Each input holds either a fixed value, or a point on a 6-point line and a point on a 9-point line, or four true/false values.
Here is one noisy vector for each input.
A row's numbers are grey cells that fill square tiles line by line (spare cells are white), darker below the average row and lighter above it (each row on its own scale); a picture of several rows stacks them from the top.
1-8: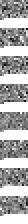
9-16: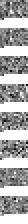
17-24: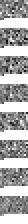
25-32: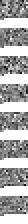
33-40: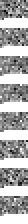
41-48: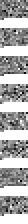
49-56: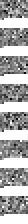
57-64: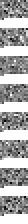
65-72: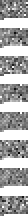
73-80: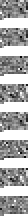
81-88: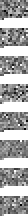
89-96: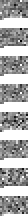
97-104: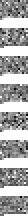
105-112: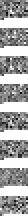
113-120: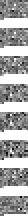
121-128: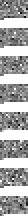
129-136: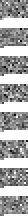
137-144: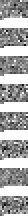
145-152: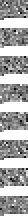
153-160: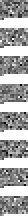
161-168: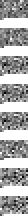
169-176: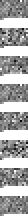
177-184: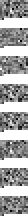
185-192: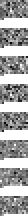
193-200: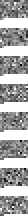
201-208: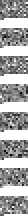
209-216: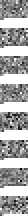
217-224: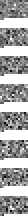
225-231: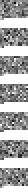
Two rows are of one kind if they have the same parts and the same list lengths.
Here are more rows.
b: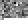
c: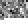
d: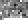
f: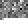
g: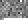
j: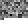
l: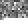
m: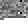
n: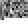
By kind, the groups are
b
c, d, f, g, l, m
j, n

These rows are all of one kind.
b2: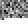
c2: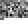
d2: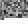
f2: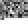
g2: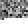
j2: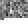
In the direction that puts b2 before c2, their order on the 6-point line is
d2, f2, b2, j2, g2, c2.
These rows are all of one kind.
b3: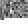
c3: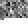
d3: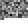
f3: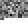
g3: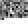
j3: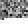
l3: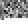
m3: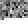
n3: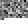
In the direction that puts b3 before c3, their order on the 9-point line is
l3, n3, j3, d3, f3, g3, m3, b3, c3.
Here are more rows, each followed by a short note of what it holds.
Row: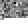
a fixed value
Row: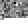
a fixed value
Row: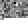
a fixed value
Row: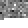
four true/false values
